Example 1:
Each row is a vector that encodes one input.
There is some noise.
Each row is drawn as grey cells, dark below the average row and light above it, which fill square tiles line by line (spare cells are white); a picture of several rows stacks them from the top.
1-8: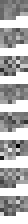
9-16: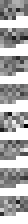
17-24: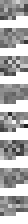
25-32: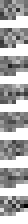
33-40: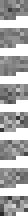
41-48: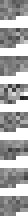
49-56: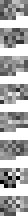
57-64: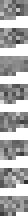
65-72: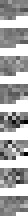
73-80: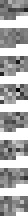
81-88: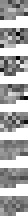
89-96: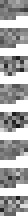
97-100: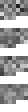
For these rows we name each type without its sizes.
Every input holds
a point on each of two lines.
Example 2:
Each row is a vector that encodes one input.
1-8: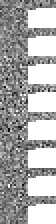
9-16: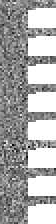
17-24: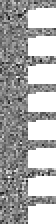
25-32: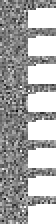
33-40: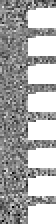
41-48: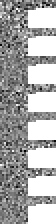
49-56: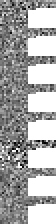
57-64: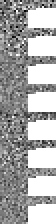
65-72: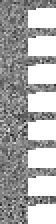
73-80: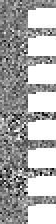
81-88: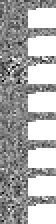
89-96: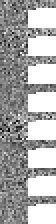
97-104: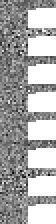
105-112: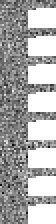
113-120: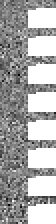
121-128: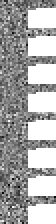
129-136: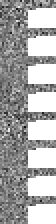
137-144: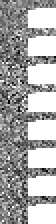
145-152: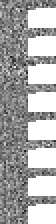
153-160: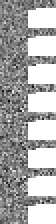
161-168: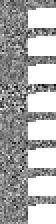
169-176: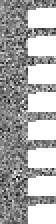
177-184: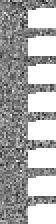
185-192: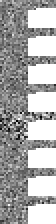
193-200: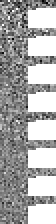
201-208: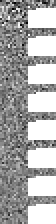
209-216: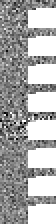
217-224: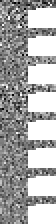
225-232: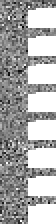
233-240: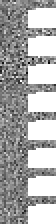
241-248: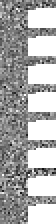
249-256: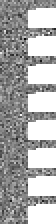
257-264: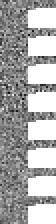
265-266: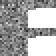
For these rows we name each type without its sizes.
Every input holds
a point on a circle.
